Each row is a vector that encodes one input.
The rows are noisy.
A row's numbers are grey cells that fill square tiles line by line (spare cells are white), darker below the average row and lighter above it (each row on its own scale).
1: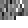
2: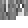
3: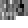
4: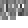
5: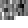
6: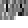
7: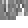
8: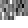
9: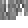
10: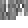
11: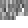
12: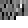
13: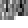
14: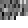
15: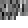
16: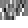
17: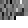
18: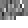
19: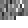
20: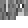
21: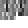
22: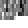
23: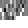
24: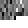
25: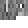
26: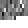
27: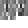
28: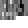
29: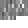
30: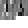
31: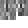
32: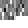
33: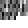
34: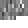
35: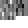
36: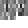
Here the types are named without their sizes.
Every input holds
a point on a line and a true/false value.
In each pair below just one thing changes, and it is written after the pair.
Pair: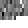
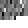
the place on the line
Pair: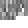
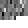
the true/false value
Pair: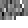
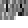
the true/false value
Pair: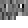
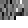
the place on the line
